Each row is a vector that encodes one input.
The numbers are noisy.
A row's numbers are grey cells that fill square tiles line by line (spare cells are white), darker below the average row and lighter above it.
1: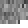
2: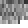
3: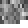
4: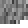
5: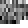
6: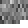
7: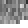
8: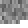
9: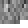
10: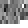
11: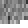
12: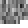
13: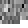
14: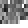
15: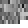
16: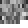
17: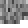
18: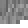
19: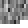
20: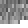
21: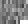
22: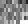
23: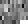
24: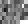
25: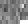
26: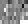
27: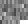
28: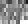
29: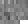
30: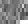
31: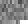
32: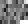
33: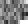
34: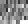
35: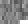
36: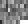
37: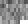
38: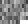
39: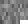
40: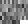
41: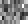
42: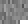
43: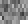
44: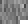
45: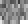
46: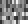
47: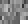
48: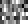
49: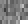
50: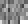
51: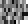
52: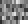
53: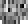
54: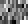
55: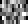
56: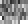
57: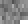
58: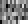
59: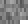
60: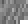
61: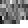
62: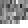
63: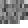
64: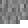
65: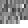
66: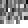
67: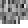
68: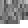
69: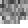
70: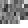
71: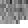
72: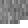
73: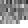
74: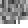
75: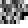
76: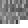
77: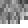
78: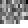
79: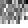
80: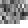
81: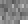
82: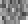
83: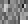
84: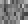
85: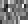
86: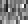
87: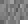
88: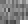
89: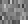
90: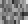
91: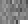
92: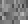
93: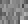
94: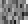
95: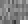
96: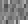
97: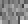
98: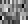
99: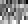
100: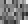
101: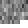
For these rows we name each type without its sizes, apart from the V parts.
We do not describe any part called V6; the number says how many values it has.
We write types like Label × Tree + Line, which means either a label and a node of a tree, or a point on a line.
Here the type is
Bool × Bool × Bool × (Tree + V6) + Unit.
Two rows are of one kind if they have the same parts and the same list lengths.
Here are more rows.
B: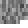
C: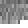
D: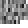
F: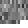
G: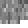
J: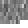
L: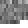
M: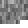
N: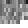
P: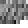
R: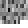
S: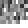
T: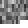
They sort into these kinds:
B, D, F, G, M, P, T
C, J, L, N, R
S

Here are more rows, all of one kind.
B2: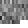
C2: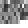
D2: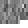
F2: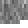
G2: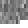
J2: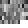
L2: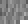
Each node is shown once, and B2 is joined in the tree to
D2, G2 and J2.
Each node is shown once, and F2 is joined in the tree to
G2.
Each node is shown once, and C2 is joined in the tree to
J2.
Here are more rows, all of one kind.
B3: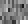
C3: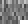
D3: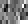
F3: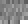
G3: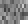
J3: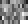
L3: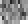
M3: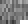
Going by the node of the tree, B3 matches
D3 and J3.
